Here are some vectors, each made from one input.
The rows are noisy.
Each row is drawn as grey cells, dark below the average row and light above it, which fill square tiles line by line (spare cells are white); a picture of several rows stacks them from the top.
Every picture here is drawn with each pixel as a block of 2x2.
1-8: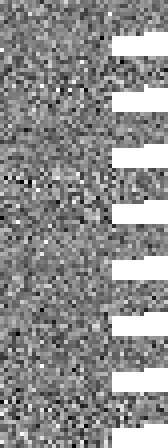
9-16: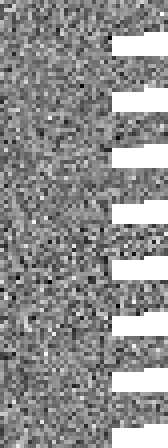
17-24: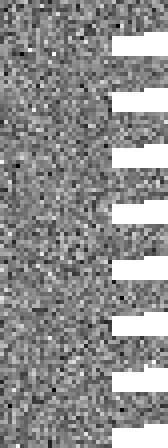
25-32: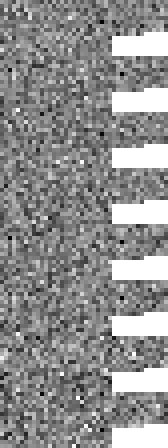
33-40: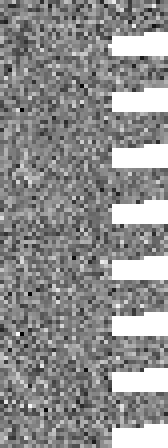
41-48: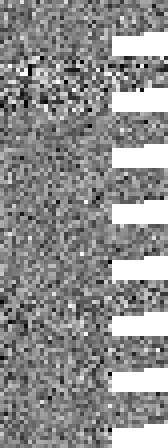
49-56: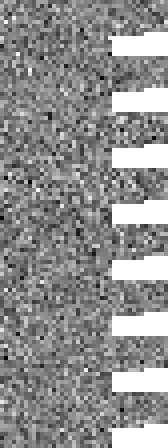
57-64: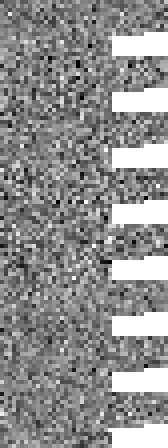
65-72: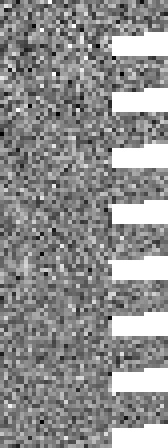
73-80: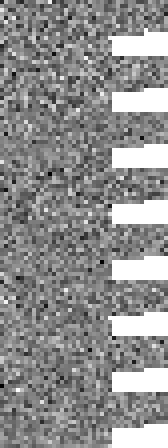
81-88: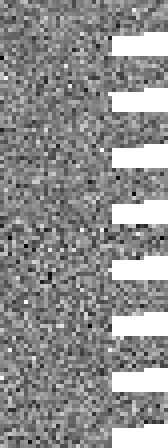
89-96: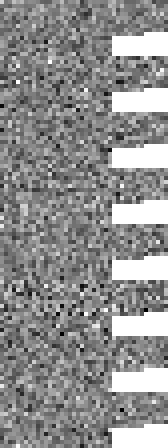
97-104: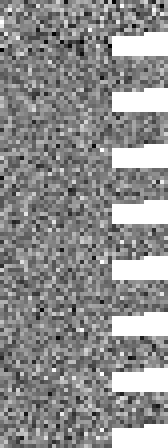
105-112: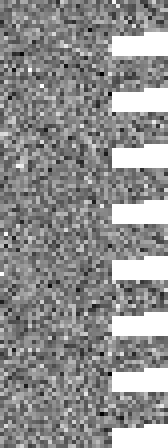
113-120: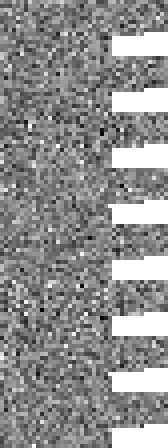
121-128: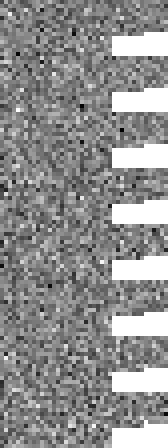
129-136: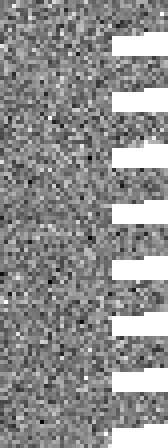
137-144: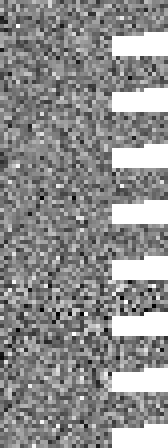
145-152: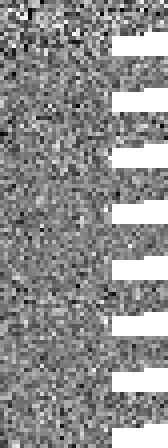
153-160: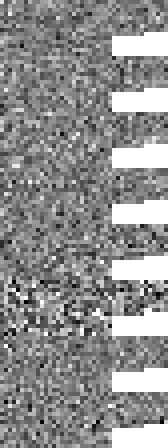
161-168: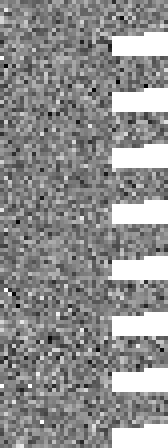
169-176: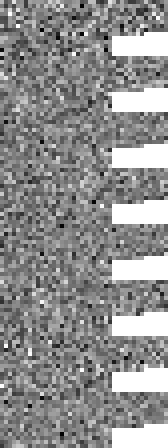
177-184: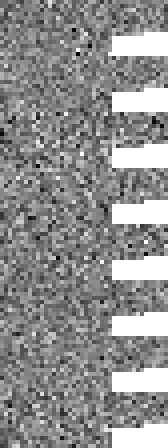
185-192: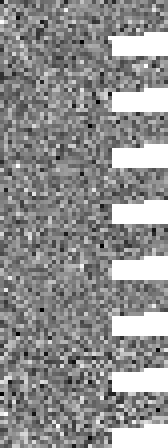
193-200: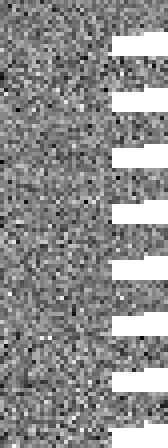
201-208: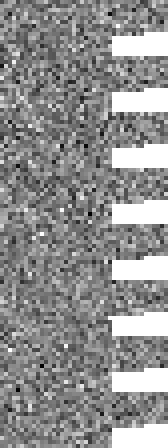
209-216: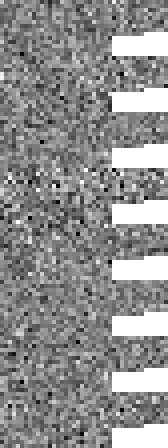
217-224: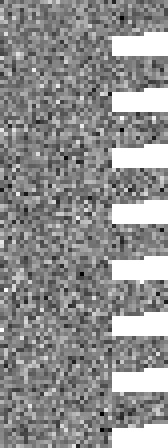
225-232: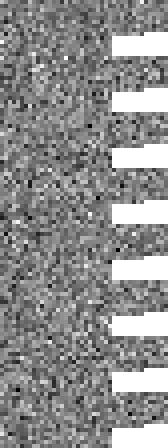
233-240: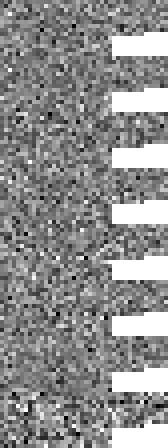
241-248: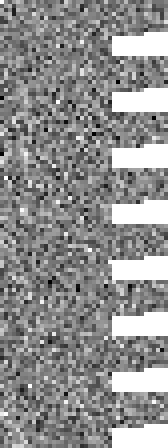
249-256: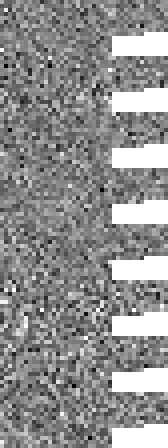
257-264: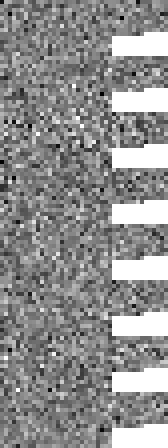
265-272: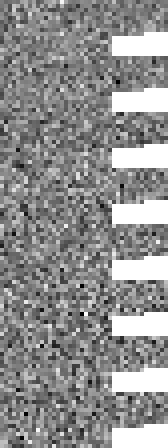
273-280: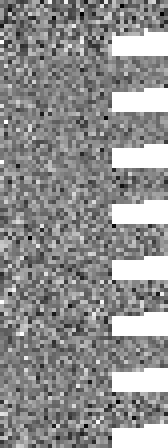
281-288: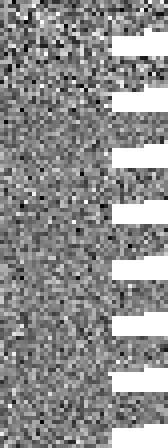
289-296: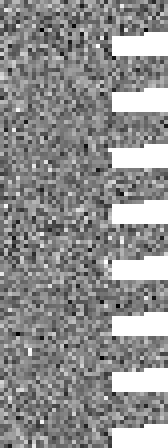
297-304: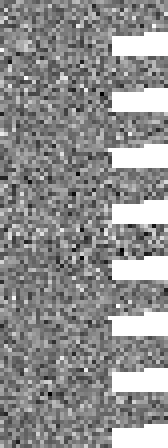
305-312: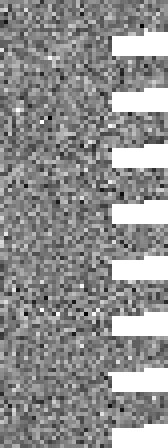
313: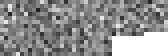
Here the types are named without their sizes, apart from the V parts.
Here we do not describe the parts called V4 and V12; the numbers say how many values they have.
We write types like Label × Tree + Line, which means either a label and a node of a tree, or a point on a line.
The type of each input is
(Bool × Bool × Bool × V4 + Label) × V12 + Unit.
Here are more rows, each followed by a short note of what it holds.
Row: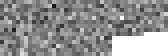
three true/false values, a value of V4 and a value of V12
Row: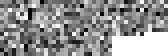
a fixed value
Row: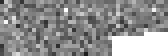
a label and a value of V12
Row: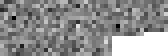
three true/false values, a value of V4 and a value of V12
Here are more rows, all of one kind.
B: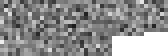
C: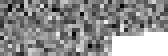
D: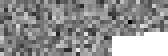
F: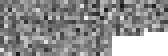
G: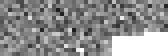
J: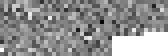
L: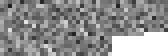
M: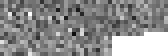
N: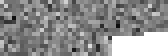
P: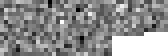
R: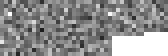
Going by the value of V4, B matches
F and R.
